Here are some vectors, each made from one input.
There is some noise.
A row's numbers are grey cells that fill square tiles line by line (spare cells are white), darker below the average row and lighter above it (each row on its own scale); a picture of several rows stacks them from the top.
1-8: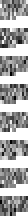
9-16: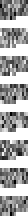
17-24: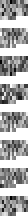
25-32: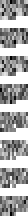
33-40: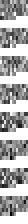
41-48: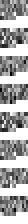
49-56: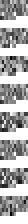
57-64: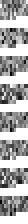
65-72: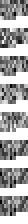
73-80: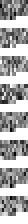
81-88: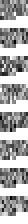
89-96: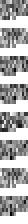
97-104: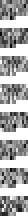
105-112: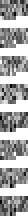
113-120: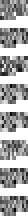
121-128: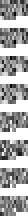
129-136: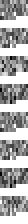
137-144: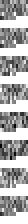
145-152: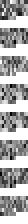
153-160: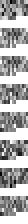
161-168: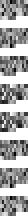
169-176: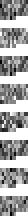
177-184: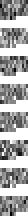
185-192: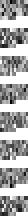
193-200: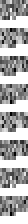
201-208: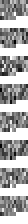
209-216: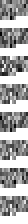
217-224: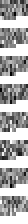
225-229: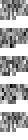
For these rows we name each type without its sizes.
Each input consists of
three true/false values.
